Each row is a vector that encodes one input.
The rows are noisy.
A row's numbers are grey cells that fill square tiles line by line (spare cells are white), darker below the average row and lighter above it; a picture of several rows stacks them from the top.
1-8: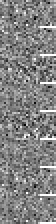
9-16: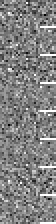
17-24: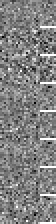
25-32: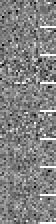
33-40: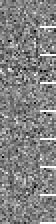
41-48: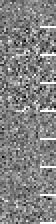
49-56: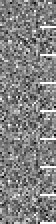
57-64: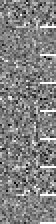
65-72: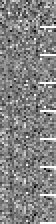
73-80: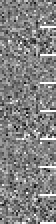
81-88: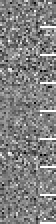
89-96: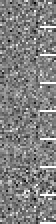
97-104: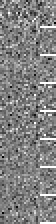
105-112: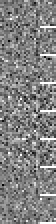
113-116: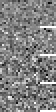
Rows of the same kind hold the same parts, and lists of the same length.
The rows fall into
3 kinds.
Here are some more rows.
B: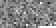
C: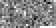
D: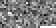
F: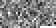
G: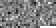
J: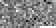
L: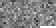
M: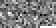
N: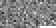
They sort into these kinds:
B, N
C, G, J, L
D, F, M

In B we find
a point on a 5-point line.
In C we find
a point on a 5-point line and three true/false values.
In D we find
one of 5 labels and one of 6 labels.
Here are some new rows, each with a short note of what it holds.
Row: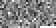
one of 5 labels and one of 6 labels
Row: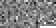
a point on a 5-point line
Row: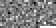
a point on a 5-point line
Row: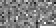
a point on a 5-point line
